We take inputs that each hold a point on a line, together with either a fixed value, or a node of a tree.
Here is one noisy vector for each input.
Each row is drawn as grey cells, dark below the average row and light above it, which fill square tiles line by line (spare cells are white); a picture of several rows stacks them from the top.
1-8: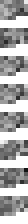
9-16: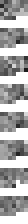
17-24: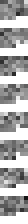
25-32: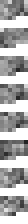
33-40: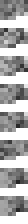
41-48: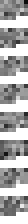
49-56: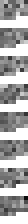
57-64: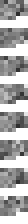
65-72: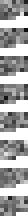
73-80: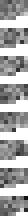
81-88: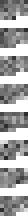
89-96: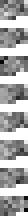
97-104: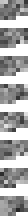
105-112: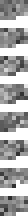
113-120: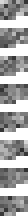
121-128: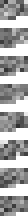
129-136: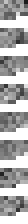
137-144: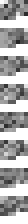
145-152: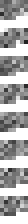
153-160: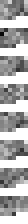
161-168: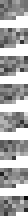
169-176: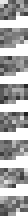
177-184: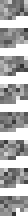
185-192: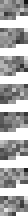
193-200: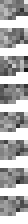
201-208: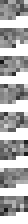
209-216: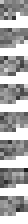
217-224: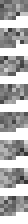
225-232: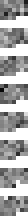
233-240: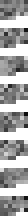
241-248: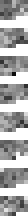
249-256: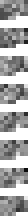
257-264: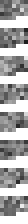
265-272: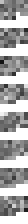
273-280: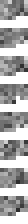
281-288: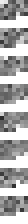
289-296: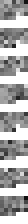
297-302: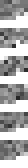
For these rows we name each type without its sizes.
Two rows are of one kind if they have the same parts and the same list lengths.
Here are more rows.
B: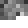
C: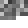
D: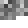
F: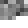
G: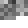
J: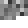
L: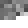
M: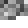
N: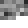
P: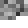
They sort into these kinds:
B, C, D, G, J, L, N
F, M, P

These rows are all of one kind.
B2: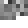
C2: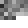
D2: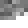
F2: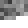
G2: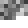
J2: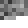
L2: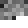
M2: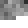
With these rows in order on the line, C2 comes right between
L2 and M2.
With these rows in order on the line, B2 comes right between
G2 and J2.
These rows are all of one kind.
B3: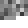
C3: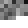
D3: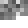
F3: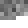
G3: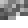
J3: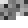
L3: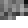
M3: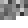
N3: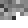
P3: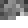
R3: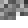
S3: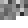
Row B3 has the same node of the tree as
D3, M3, N3 and S3.
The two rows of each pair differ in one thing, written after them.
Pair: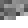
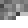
the place on the line
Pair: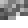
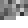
the node of the tree
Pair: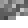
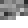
the node of the tree
